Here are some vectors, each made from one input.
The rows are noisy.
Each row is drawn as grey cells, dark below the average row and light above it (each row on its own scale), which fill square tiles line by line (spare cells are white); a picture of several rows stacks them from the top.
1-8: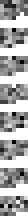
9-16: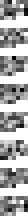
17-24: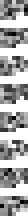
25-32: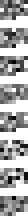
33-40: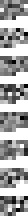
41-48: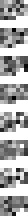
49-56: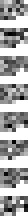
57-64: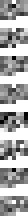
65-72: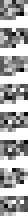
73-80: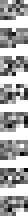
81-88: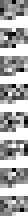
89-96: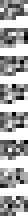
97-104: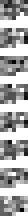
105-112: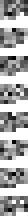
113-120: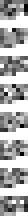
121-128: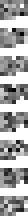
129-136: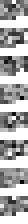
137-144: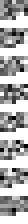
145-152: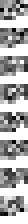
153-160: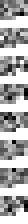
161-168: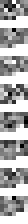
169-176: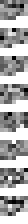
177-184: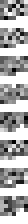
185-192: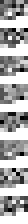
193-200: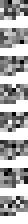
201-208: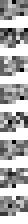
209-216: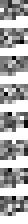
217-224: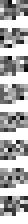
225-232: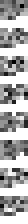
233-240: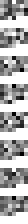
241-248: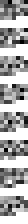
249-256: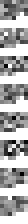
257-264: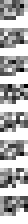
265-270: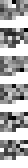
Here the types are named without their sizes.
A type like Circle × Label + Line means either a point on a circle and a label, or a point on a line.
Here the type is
List(Line).
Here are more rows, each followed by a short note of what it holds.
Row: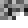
a list of two items
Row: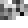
a list of one item
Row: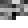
the empty list
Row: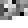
a list of one item
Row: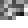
a list of one item
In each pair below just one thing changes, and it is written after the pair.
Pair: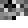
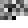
the place on the line in item 1 of the list
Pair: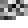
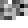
the place on the line in item 2 of the list
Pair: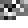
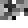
the place on the line in item 1 of the list
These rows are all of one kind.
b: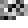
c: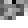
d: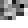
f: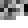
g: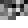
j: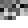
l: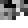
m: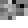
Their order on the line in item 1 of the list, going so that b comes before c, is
l, f, g, j, m, d, b, c.
